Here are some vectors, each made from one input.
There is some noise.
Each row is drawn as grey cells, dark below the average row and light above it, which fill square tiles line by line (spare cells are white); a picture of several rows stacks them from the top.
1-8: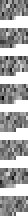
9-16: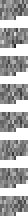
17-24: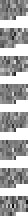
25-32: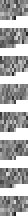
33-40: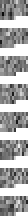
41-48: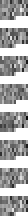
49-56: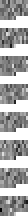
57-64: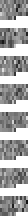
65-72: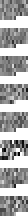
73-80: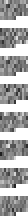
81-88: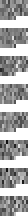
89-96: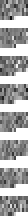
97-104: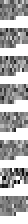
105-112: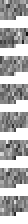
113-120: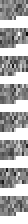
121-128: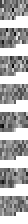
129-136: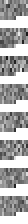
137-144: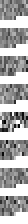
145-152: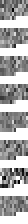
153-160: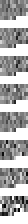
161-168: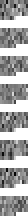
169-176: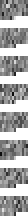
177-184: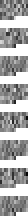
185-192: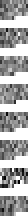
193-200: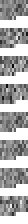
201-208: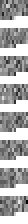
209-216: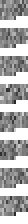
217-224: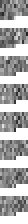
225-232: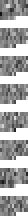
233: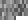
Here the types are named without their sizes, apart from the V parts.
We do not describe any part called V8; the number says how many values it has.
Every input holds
a list of items, each a true/false value and a value of V8.
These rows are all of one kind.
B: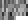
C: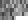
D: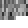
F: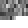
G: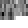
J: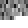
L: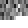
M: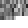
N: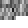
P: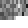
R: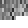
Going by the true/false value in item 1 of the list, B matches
D, N and R.
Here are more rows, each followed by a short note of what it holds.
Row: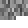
a list of one item
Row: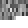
a list of two items
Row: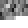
a list of two items
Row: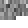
a list of one item
